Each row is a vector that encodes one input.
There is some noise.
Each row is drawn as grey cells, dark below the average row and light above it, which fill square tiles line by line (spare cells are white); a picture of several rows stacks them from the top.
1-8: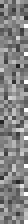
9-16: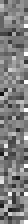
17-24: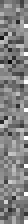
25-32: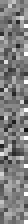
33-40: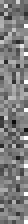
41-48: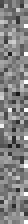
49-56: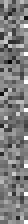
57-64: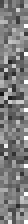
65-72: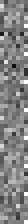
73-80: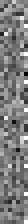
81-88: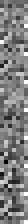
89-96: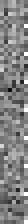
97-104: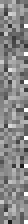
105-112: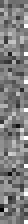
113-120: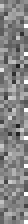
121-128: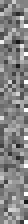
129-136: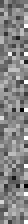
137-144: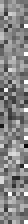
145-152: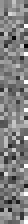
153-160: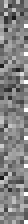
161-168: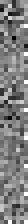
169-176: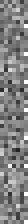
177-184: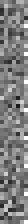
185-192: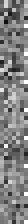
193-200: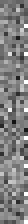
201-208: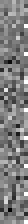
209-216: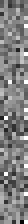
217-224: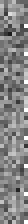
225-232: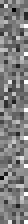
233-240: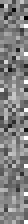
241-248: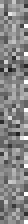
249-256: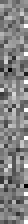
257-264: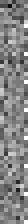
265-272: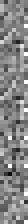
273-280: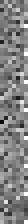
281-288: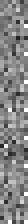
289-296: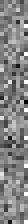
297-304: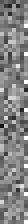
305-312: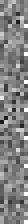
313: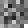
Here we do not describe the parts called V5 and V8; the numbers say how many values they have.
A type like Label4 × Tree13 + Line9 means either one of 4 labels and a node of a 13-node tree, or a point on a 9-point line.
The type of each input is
Bool × V8 + Line10 + Line13 + V5.
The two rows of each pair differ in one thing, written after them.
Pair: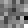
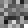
the true/false value
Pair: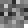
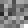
the true/false value
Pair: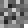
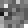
the value of V8
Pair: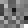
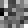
the true/false value
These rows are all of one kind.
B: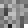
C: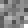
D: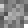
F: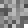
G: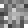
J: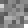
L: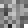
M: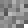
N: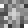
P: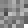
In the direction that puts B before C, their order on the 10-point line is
M, P, F, L, B, N, G, D, J, C.
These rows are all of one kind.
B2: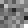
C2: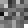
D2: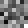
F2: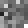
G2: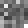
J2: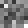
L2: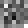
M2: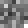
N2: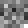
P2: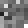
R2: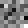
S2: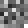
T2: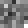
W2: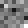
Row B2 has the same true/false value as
N2, R2 and W2.
